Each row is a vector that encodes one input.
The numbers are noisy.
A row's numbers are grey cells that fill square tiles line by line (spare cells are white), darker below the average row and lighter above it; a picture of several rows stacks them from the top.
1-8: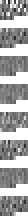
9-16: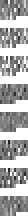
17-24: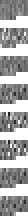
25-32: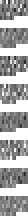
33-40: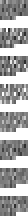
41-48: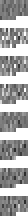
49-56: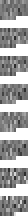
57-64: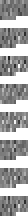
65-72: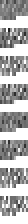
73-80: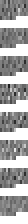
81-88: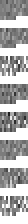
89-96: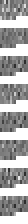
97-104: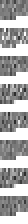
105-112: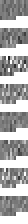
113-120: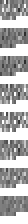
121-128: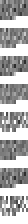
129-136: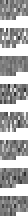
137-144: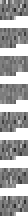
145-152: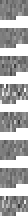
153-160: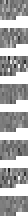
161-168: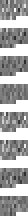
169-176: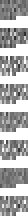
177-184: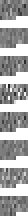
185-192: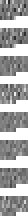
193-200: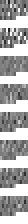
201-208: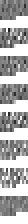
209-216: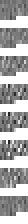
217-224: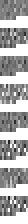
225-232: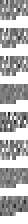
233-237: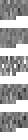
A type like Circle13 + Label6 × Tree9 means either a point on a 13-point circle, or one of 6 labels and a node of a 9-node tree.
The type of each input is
Line8.
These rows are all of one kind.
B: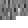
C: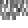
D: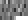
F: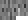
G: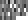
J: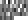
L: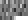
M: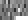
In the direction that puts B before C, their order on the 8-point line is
L, J, D, M, B, F, C, G.
